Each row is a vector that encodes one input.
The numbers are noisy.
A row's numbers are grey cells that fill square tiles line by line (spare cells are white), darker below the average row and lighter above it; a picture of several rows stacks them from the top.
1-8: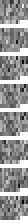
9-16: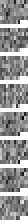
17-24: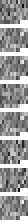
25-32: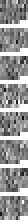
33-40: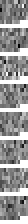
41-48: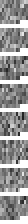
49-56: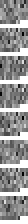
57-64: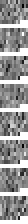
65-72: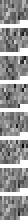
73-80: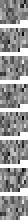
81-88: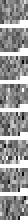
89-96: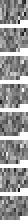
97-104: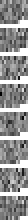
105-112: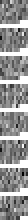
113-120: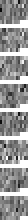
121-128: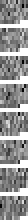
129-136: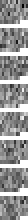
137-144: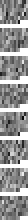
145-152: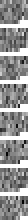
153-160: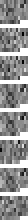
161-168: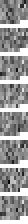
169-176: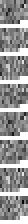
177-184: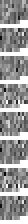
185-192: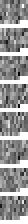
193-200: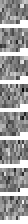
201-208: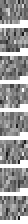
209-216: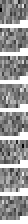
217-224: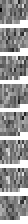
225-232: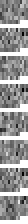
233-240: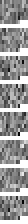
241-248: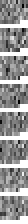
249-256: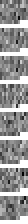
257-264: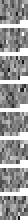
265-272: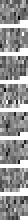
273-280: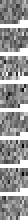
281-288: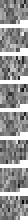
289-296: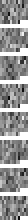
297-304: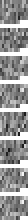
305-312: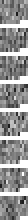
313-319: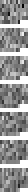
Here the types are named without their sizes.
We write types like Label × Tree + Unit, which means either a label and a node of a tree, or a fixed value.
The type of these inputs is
Circle + List(Line).
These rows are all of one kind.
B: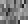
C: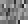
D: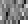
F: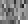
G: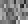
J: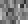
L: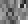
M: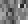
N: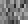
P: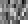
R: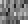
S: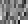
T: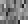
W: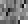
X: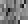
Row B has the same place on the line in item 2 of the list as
D, J, S and T.
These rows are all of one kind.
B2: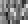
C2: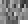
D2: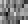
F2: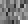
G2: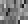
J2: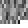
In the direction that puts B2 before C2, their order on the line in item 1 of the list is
J2, B2, D2, G2, F2, C2.
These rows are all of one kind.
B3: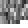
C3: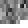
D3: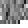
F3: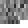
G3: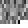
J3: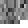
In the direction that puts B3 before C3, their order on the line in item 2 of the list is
B3, F3, J3, C3, D3, G3.
